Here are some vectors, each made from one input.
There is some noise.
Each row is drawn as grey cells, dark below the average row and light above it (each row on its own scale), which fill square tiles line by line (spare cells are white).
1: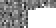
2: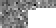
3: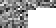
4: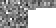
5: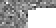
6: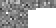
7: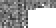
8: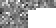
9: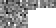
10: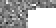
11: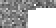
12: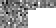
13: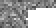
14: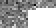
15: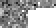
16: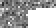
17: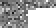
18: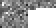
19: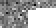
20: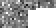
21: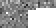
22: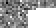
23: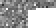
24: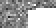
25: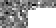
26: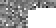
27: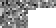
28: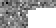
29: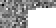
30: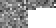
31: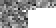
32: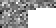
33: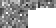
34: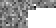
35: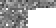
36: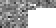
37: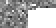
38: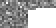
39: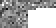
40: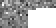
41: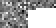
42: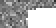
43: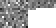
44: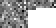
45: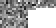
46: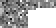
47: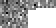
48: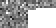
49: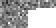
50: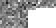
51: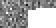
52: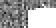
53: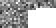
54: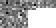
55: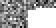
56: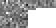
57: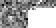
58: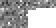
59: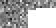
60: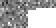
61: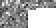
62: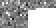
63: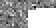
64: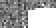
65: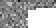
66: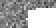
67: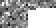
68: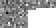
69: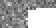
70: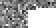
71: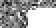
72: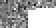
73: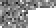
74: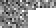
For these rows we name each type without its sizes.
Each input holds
a list of points on a line.
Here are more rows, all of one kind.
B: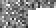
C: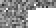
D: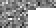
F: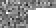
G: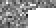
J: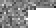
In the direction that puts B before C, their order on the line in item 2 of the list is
G, D, F, J, B, C.
